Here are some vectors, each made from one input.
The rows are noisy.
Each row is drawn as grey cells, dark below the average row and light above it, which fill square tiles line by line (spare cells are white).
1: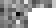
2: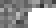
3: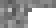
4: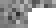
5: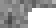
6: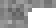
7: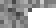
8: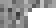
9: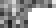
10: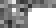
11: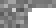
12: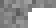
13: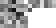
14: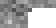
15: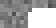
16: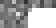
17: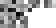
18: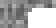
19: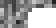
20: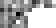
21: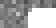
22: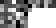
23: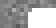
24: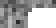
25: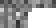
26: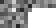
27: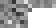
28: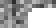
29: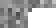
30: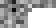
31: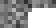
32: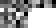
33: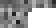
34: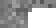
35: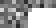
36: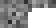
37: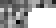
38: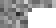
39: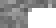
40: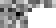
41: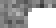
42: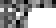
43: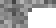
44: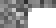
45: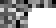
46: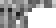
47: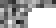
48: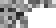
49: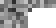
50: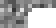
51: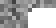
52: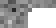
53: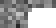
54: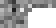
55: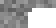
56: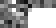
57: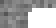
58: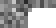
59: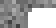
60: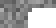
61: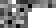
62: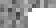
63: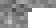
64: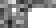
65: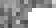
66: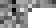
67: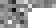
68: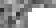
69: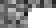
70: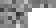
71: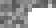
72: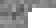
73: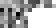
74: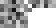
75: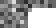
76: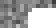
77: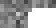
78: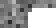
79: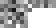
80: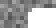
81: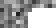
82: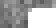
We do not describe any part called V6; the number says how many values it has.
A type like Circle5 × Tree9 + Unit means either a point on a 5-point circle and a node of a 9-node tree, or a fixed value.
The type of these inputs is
(Bool × Bool × Bool + Label4) × V6.
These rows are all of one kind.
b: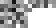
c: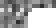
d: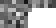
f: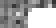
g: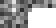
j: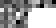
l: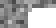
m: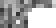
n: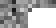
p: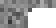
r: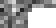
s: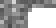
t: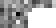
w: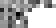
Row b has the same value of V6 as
f, l and m.
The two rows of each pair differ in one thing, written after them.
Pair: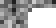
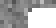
one of the three true/false values
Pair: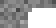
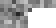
the value of V6
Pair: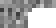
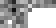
the value of V6
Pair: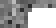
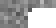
one of the three true/false values
